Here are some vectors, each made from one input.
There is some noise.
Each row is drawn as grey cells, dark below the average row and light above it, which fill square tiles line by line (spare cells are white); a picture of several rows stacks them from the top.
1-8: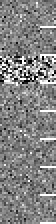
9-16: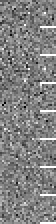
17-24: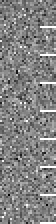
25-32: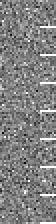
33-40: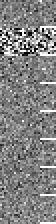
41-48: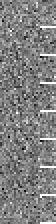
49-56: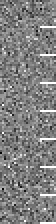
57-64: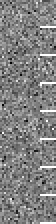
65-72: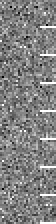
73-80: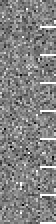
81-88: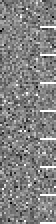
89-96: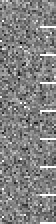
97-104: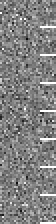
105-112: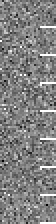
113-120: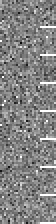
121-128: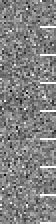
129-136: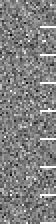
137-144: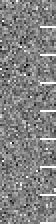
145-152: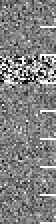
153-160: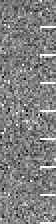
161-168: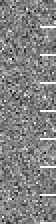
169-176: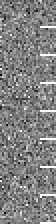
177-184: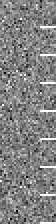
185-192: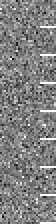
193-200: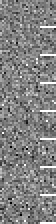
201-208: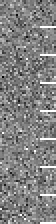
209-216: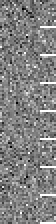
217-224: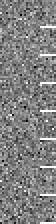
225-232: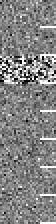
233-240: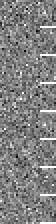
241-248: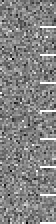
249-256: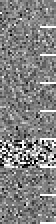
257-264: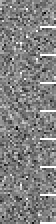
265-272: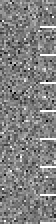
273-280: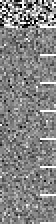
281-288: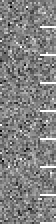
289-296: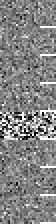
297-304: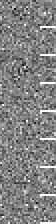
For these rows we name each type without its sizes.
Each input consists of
either a point on each of two circles and a node of a tree, or a fixed value.
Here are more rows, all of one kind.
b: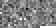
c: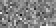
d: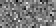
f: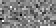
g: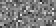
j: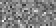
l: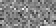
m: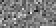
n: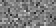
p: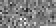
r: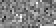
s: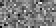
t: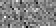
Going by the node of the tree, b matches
d and n.
